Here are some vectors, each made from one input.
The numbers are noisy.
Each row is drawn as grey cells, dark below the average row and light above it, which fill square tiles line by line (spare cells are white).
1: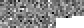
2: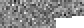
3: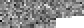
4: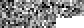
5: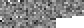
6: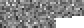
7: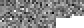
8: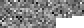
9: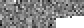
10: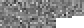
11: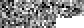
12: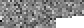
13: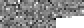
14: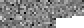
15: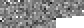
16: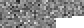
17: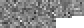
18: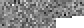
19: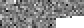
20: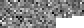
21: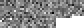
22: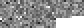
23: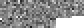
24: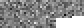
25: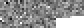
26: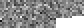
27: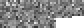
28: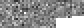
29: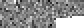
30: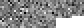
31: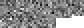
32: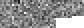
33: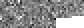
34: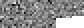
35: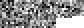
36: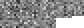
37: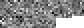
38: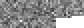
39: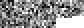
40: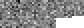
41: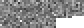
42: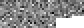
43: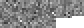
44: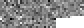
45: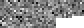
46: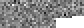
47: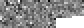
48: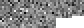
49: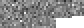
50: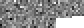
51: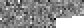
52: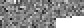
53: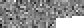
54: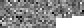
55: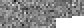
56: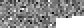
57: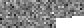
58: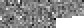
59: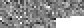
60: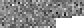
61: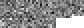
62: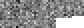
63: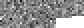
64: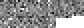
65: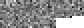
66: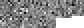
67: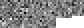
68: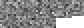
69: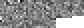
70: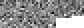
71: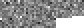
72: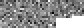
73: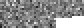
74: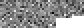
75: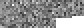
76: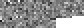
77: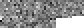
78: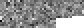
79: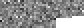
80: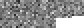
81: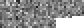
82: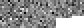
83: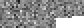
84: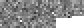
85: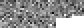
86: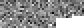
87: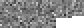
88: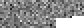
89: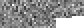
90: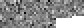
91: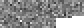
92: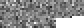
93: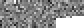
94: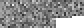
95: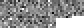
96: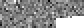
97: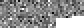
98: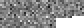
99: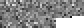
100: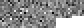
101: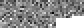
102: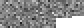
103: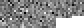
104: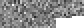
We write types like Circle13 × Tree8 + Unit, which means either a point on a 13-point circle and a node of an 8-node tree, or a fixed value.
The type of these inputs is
List3(Line5).
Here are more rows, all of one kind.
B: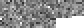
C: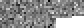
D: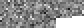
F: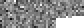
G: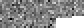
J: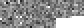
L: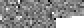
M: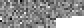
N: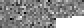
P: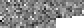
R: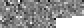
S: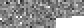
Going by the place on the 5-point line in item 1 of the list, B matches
D and P.
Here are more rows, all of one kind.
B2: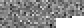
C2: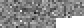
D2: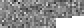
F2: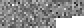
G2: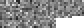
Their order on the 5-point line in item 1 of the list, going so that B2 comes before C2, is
G2, B2, C2, D2, F2.
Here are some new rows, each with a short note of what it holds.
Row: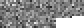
a list of two items
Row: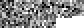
the empty list
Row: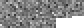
a list of two items
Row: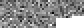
a list of one item
